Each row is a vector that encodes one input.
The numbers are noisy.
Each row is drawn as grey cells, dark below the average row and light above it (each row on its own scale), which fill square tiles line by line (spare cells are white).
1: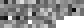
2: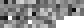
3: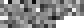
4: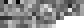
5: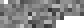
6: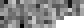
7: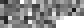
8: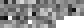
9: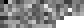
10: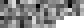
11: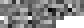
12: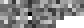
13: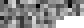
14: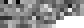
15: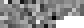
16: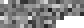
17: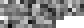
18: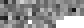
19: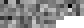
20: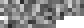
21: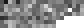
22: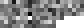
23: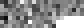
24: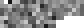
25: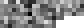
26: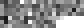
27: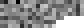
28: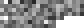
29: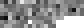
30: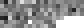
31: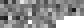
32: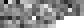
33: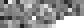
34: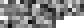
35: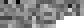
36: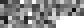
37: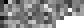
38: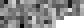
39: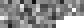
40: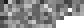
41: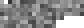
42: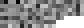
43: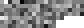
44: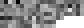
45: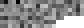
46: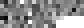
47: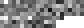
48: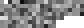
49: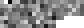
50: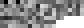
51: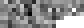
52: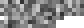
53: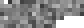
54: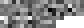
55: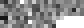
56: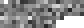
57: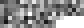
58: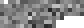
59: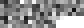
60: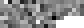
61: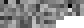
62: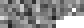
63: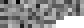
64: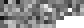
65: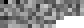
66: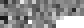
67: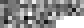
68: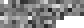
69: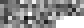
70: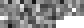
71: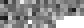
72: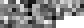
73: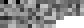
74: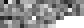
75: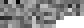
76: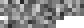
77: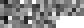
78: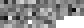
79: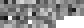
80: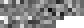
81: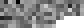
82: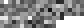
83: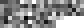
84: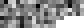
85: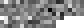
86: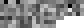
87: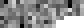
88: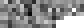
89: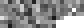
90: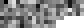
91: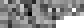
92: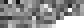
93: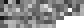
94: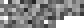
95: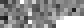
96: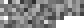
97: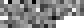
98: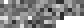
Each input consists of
either a point on a 3-point line and a point on a 6-point line, or a point on a 5-point line, or a node of a 10-node tree.
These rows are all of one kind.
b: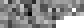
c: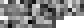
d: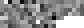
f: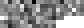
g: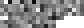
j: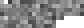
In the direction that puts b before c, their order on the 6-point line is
b, c, f, g, d, j.
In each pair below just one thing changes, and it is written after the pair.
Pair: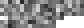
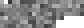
the place on the 6-point line
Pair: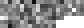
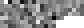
the place on the 6-point line
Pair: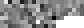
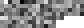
the place on the 3-point line
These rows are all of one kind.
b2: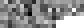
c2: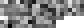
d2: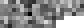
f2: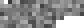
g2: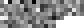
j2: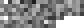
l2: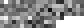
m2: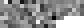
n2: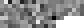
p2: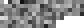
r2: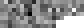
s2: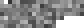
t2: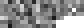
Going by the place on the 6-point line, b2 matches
d2 and r2.
